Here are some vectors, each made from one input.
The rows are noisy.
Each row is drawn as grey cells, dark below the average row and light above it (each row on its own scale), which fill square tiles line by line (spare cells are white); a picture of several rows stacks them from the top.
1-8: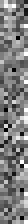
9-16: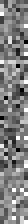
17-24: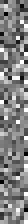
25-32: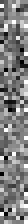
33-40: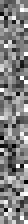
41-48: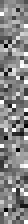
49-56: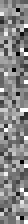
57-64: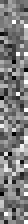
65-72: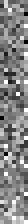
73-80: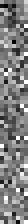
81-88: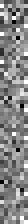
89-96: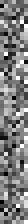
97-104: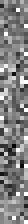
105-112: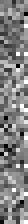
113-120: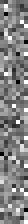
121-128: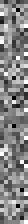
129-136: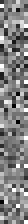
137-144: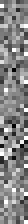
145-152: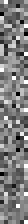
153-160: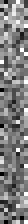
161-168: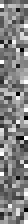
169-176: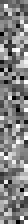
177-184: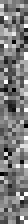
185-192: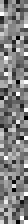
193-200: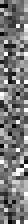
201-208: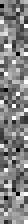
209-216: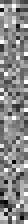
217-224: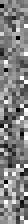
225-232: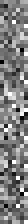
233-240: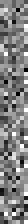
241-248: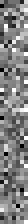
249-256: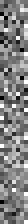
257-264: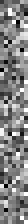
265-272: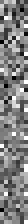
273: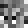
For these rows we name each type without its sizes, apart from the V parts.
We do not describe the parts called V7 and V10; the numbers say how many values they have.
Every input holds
five true/false values and a value of V10, together with either a node of a tree, or a value of V7.
